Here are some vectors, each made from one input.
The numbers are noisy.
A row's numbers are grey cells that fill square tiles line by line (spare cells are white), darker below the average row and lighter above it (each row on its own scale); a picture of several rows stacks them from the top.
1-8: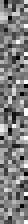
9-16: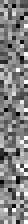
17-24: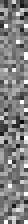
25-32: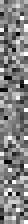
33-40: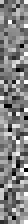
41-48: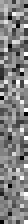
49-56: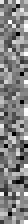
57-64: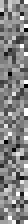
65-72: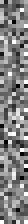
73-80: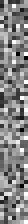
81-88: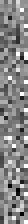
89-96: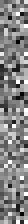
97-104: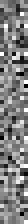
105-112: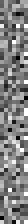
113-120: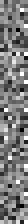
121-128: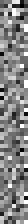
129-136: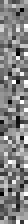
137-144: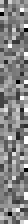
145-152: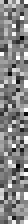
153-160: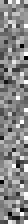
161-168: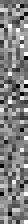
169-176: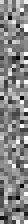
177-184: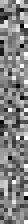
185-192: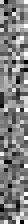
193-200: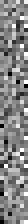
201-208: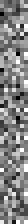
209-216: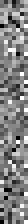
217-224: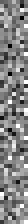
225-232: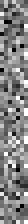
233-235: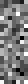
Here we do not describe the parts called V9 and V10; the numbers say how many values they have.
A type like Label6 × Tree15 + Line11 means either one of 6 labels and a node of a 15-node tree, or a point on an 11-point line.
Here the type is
(Bool × V9 + Label4) × Tree8 × V10 + Unit.
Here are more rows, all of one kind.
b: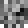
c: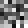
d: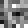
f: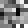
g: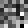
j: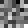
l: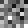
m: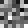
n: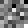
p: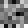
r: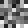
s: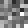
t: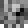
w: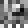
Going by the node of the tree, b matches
g, l, n and t.
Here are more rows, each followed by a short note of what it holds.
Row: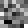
a fixed value
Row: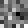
one of 4 labels, a node of an 8-node tree and a value of V10
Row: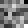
one of 4 labels, a node of an 8-node tree and a value of V10
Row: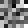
one of 4 labels, a node of an 8-node tree and a value of V10
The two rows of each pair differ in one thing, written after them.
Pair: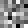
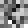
the true/false value
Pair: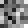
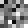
the node of the tree
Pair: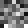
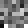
the value of V9
